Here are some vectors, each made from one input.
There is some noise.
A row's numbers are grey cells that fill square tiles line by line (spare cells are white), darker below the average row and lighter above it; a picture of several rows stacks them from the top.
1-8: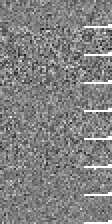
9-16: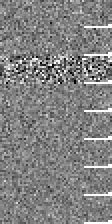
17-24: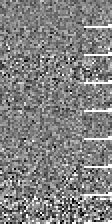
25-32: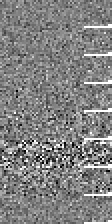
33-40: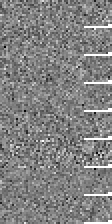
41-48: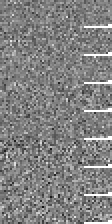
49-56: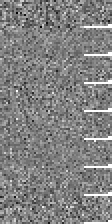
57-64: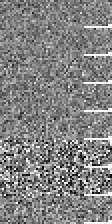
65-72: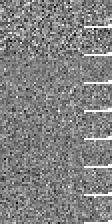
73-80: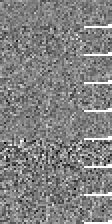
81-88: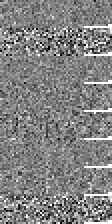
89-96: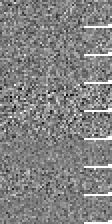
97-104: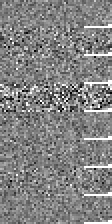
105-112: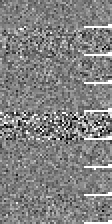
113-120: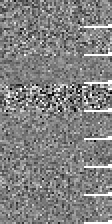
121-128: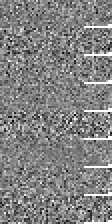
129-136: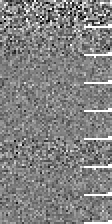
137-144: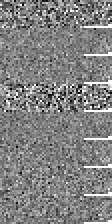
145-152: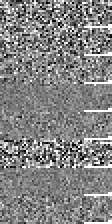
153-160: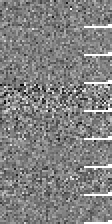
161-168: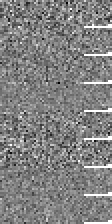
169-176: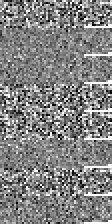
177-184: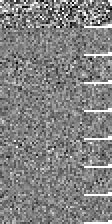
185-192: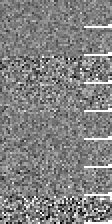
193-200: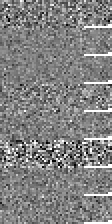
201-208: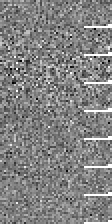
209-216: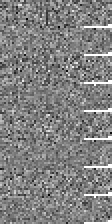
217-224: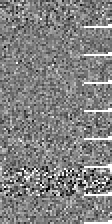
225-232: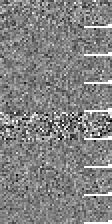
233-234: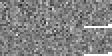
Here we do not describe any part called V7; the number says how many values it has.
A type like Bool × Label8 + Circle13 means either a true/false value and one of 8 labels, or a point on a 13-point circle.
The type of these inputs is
Bool × Bool × Bool × Line8 × List2(V7) + Line6.
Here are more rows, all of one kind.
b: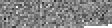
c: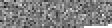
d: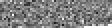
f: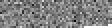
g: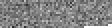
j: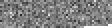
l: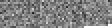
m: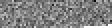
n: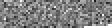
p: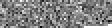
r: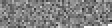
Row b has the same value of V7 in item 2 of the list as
g and p.
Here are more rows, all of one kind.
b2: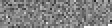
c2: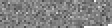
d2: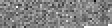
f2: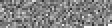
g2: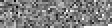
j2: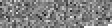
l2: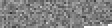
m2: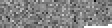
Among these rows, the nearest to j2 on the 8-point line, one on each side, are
f2 and m2.
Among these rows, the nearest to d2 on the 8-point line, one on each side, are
l2 and m2.
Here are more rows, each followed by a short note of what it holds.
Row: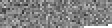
a point on an 8-point line and three true/false values, together with a list of one item
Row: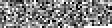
a point on a 6-point line
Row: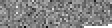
a point on an 8-point line and three true/false values, together with a list of two items
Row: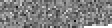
a point on an 8-point line and three true/false values, together with a list of two items
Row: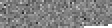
a point on an 8-point line and three true/false values, together with a list of one item
